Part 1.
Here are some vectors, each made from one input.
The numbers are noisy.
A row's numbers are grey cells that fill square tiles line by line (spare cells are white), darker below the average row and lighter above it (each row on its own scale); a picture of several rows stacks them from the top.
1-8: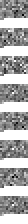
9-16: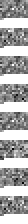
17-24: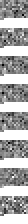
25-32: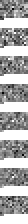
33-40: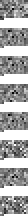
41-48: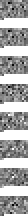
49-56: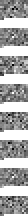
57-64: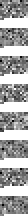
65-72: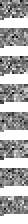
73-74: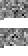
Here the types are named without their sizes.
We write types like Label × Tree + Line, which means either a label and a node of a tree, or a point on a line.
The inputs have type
Bool × Circle + Unit.
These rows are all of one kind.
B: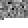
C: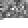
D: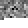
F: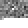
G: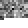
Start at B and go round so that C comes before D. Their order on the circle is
B, F, C, G, D.
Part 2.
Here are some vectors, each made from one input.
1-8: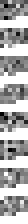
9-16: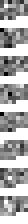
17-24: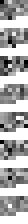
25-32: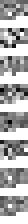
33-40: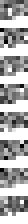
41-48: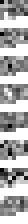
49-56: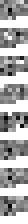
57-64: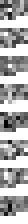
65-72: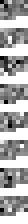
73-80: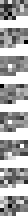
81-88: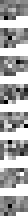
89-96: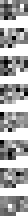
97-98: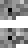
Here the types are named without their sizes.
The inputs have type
Bool × Bool × Bool × Bool × Label + Unit.
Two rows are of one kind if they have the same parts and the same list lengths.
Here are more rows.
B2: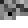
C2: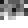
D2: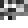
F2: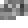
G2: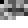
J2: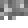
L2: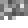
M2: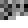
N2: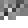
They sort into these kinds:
B2, C2, D2, G2, J2, L2, M2, N2
F2

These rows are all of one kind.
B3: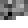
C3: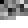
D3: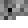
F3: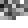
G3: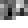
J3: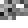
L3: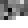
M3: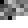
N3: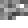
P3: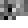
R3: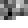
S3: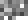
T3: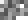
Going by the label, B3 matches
G3, N3, R3 and S3.
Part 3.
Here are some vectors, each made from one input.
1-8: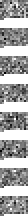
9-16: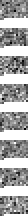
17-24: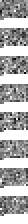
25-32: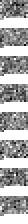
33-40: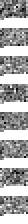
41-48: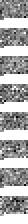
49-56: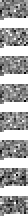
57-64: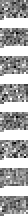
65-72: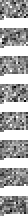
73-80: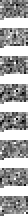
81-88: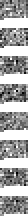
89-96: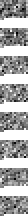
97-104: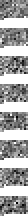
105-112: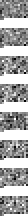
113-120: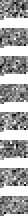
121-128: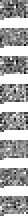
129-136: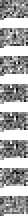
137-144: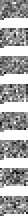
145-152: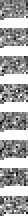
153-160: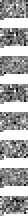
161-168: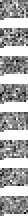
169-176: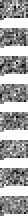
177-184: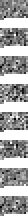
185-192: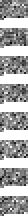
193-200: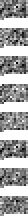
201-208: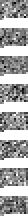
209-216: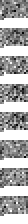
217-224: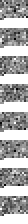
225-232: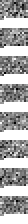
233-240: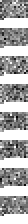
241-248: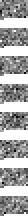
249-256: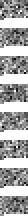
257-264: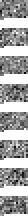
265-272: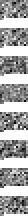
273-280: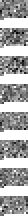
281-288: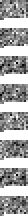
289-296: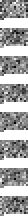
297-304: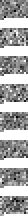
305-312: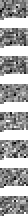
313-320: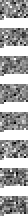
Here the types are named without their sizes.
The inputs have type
List(Circle).
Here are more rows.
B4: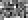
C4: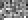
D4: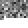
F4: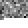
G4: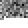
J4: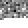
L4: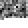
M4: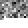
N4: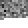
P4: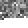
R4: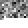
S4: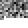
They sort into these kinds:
B4, D4, F4, G4, L4, M4, R4, S4
C4, J4, P4
N4

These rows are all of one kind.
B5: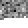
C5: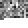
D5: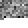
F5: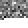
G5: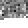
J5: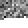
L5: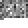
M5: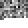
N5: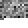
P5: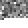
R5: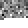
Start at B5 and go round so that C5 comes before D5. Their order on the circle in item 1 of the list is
B5, G5, R5, M5, C5, L5, N5, D5, J5, F5, P5.
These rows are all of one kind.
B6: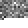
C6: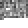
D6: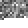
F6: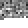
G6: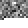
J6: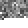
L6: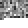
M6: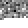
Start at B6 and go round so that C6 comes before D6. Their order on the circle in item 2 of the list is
B6, G6, L6, M6, C6, F6, D6, J6.
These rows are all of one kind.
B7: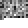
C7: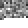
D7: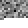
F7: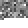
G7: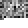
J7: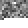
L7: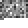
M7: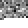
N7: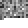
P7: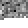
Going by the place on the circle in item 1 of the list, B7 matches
G7, L7 and N7.
